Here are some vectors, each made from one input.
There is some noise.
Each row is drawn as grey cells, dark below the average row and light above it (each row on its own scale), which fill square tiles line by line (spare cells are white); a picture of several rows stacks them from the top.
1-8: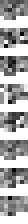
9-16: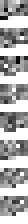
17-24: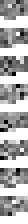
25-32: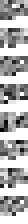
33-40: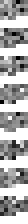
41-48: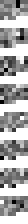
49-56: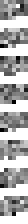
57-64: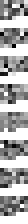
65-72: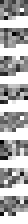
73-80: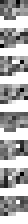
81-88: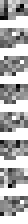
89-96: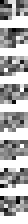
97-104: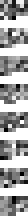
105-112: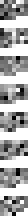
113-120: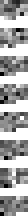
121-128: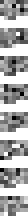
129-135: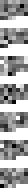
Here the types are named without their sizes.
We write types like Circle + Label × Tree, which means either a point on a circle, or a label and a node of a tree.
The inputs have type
(Circle + Line) × Label.
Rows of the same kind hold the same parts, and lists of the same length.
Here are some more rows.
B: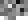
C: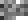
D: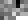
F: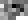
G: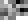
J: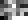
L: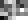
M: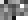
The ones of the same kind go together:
B, D, F, G, M
C, J, L

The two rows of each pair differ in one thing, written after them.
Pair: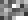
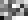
the place on the line
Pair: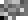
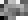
the place on the line
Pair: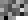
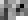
the label
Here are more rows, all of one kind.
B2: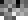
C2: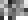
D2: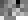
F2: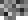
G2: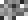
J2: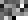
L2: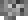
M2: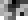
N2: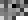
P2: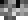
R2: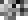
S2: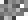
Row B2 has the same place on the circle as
L2, N2 and P2.
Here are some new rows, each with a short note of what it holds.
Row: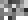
a point on a circle and a label
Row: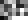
a label and a point on a line
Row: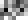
a point on a circle and a label
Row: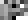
a point on a circle and a label
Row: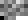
a label and a point on a line
